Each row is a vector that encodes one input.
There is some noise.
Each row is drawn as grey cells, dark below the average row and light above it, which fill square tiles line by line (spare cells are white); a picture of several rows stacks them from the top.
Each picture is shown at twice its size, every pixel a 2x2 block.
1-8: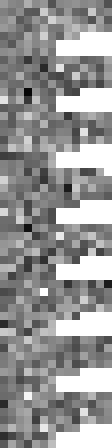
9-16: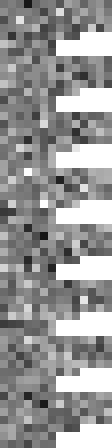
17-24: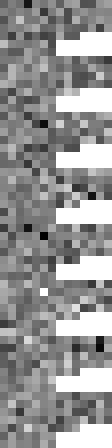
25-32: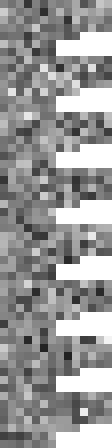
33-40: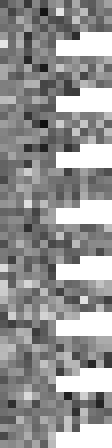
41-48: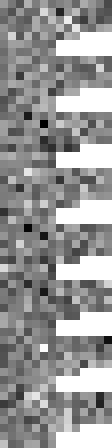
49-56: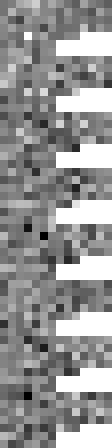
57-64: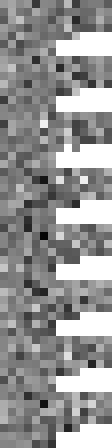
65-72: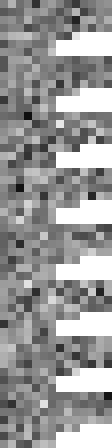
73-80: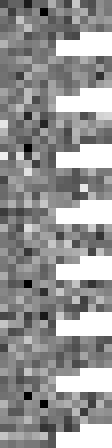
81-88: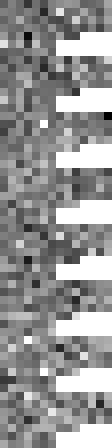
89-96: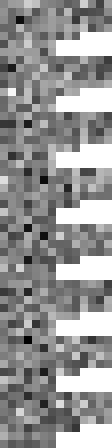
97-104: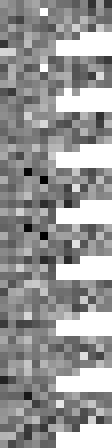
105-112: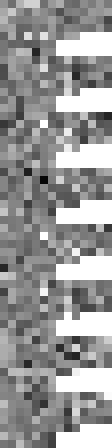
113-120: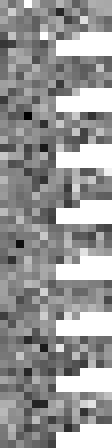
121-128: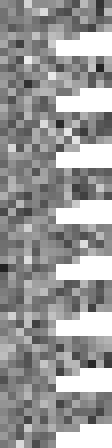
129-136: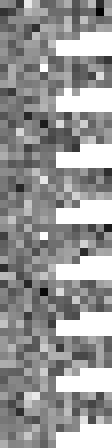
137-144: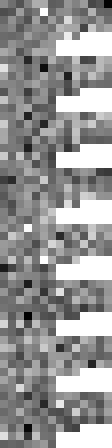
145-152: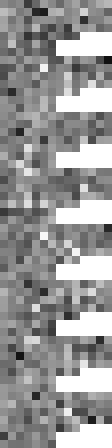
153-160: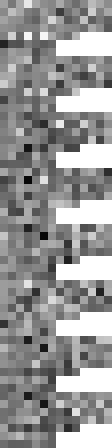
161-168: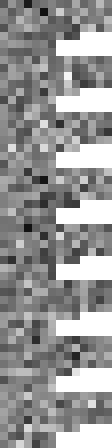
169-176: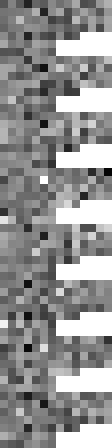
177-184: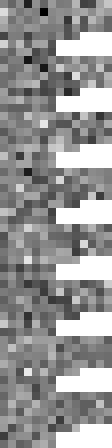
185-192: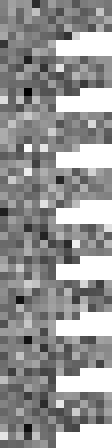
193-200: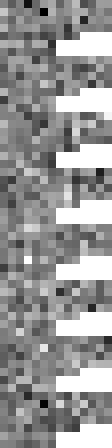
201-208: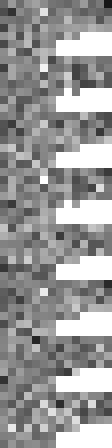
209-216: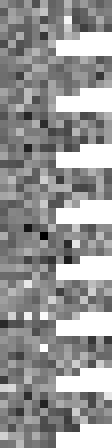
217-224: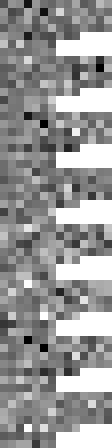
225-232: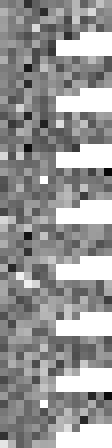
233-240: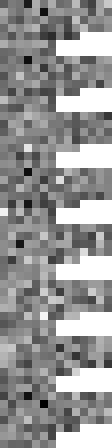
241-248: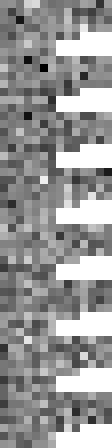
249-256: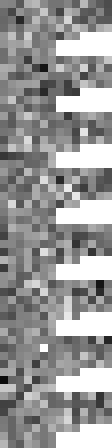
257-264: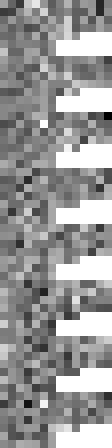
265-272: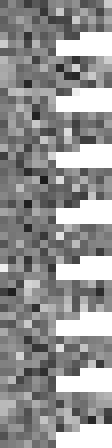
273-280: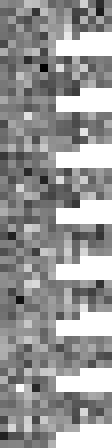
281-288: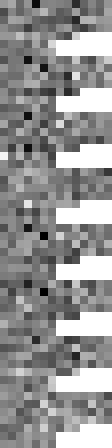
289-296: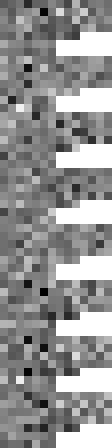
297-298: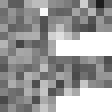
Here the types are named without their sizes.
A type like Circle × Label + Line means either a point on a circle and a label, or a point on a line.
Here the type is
Line × (Line + Tree).
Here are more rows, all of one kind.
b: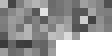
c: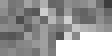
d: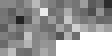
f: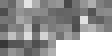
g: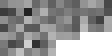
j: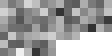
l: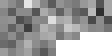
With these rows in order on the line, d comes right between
c and g.
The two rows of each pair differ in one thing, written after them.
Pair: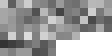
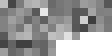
the place on the line
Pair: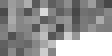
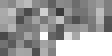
the place on the line
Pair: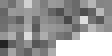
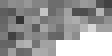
the node of the tree
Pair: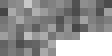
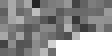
the node of the tree
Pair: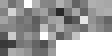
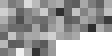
the node of the tree
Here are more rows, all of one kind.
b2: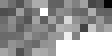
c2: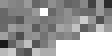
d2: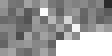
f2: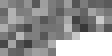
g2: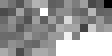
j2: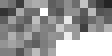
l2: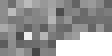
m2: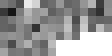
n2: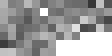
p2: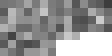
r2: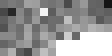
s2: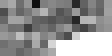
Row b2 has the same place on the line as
f2, g2, j2 and p2.
